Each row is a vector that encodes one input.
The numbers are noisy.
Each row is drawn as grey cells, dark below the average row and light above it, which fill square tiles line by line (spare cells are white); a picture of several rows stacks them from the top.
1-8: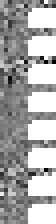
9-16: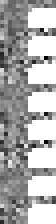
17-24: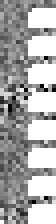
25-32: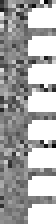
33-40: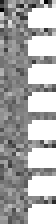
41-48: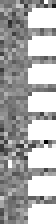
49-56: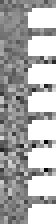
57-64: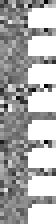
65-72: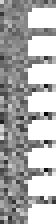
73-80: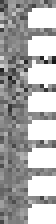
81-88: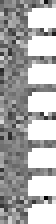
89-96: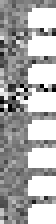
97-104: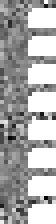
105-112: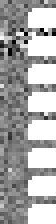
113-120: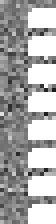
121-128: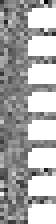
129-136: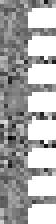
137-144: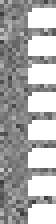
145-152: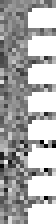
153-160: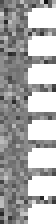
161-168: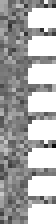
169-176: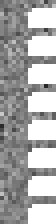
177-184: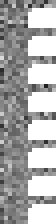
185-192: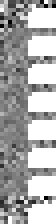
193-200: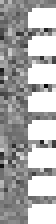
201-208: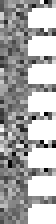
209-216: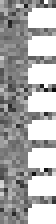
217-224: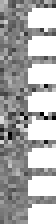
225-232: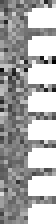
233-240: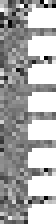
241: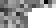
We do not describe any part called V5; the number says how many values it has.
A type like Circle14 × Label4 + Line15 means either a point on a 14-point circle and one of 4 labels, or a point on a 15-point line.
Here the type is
List2(Bool × (Line4 + V5)).
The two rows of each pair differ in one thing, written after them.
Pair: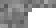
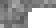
the value of V5 in item 2 of the list
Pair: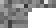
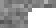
the value of V5 in item 1 of the list
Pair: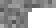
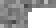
the value of V5 in item 2 of the list
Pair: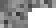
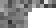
the true/false value in item 2 of the list
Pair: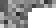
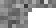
the value of V5 in item 1 of the list
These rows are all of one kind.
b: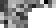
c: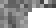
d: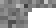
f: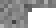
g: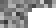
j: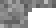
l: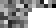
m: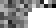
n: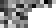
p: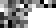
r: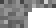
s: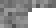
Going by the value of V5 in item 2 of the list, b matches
l, m, p and r.
